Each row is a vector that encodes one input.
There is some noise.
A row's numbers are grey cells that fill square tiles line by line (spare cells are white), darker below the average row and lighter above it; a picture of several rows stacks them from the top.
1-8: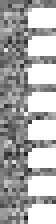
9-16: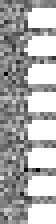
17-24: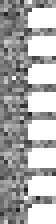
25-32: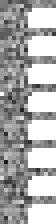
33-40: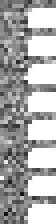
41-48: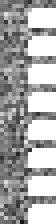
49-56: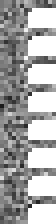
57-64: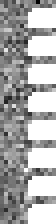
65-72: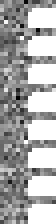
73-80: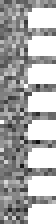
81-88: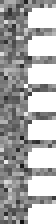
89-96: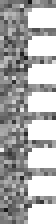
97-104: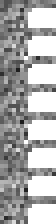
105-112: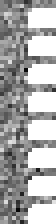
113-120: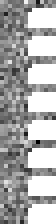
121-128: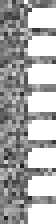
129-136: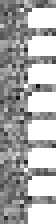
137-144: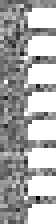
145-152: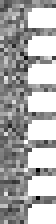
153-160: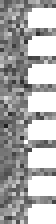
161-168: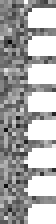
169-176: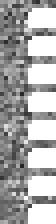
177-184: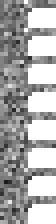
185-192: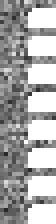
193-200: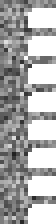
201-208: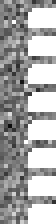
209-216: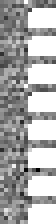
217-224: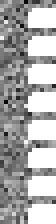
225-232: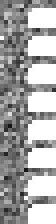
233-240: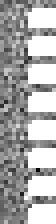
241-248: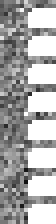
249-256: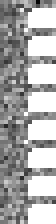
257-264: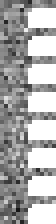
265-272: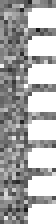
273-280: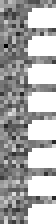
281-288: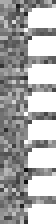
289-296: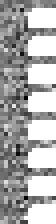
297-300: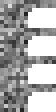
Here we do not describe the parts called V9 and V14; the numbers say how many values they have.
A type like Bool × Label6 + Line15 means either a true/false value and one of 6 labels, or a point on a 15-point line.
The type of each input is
(Line4 × Line5 + Unit) × Line12 + (Line7 + V9) × V14.
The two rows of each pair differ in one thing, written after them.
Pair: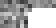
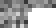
the place on the 4-point line
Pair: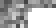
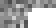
the place on the 4-point line
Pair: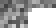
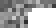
the place on the 4-point line
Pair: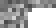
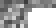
the place on the 4-point line
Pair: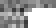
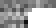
the place on the 4-point line
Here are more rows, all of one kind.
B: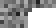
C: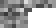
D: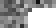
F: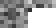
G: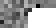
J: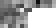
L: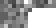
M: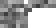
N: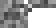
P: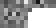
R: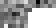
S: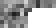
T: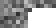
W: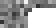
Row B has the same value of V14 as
G, S and W.
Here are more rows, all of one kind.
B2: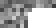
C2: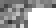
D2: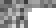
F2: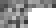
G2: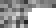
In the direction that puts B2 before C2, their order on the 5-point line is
G2, D2, B2, C2, F2.
